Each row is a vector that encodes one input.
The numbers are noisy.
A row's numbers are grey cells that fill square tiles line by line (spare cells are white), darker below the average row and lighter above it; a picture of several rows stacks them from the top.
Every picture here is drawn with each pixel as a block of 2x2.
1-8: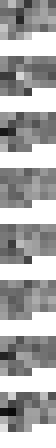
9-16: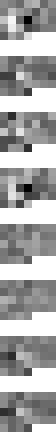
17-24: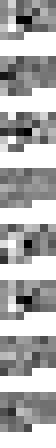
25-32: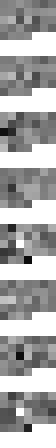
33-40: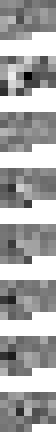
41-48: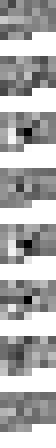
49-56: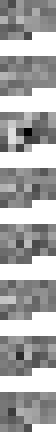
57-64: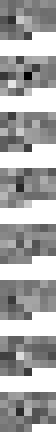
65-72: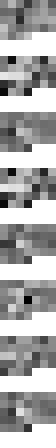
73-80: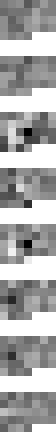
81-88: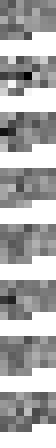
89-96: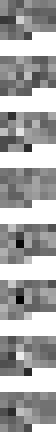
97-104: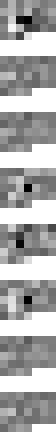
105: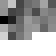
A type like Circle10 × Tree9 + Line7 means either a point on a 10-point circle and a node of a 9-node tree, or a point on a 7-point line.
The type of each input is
Bool × Line8.
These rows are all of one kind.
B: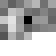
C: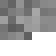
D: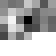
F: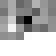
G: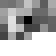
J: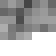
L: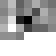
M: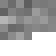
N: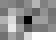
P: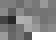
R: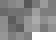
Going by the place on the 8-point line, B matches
F, J, M and N.
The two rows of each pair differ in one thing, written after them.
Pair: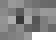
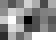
the true/false value
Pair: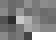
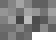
the place on the 8-point line
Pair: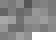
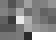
the place on the 8-point line
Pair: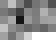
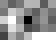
the true/false value
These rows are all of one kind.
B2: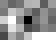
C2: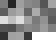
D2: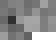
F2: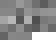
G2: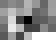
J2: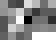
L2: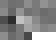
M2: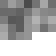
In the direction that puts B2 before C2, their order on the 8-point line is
G2, F2, B2, C2, M2, D2, L2, J2.
